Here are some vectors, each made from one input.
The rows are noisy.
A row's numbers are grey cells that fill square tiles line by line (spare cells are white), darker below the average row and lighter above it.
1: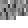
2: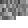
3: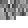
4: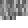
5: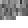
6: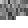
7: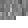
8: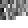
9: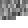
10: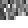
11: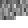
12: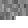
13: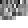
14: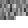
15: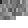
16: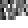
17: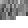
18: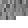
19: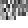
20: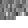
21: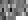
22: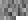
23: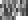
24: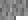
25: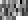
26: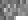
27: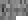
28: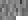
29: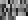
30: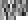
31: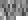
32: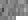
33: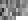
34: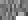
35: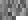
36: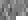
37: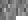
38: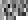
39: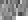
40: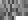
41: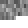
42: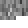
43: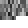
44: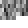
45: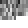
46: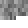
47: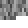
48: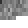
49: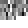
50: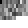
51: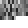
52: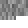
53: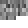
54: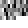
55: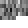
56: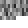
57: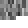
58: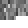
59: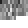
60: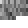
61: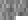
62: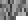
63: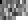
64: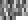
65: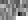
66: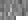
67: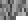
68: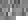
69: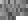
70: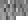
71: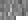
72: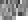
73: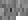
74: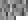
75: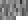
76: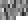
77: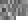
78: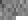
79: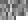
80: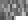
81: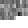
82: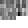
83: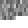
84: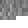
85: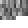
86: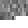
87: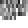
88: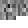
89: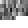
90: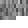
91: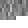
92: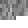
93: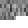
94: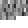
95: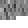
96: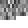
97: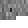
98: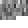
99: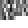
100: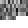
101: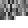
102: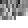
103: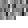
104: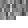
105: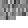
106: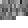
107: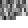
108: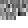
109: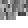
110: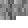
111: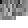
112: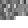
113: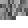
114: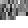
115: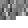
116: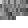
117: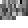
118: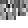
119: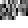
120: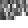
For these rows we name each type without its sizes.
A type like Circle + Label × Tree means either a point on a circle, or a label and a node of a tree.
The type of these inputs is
Bool × Bool × Bool + (Circle + Unit) × Tree + Unit.
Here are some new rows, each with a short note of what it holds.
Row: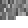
a node of a tree
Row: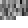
a node of a tree
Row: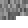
a fixed value
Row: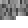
a point on a circle and a node of a tree
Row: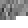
a point on a circle and a node of a tree
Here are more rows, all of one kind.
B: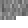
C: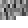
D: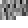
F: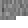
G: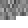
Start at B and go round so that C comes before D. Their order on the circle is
B, G, C, D, F.
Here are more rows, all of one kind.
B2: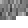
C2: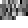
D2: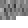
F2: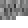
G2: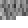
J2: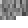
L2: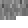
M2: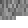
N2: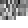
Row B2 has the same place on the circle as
C2 and N2.
